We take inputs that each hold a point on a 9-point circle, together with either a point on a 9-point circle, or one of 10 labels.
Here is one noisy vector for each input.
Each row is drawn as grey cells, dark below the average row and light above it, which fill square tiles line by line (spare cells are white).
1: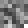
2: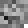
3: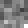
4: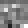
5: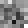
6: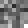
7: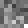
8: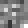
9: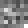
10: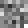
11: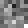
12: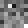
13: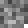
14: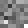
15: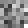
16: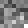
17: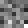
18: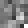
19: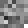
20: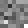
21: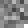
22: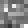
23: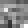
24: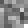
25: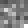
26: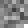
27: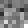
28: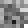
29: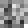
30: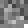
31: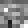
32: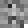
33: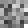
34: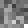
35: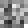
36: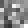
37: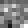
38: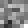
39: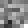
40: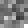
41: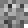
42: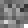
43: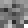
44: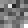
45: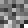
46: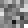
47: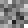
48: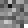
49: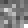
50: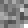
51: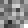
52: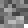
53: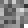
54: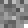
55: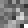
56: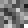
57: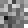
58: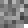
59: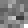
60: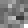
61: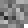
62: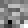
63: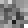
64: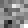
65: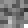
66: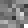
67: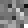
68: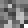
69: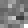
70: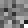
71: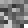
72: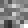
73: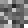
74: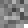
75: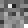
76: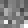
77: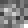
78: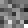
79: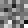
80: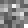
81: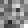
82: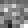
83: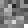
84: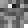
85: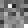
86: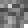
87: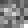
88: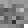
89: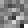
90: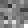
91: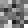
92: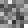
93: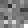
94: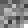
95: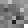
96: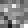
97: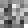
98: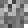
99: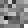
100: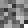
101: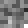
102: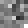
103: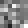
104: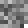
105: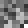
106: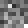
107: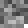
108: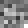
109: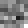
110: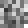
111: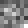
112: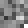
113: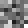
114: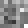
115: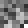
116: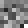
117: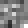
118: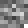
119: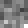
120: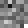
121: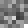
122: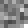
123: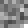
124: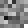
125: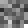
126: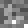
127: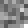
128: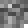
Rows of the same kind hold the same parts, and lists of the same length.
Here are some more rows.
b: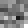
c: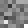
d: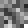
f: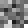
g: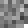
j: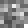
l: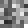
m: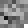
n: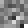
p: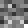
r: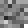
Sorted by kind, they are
b, g, p
c, d, f, j, l, m, n, r

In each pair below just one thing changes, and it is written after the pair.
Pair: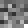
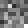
the label
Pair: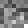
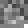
the label
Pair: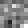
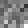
the place on the 9-point circle
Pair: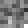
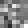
the place on the 9-point circle
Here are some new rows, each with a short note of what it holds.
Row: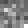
a point on a 9-point circle and one of 10 labels
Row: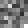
a point on a 9-point circle and one of 10 labels
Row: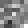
a point on a 9-point circle and one of 10 labels
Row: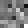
a point on each of two 9-point circles
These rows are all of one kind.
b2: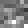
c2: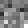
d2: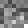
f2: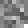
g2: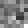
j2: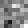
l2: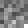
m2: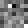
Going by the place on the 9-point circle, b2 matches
d2 and l2.
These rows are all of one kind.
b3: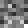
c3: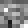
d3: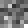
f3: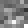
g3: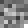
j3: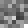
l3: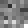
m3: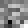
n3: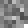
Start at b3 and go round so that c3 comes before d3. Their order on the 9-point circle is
b3, f3, l3, g3, c3, m3, n3, j3, d3.
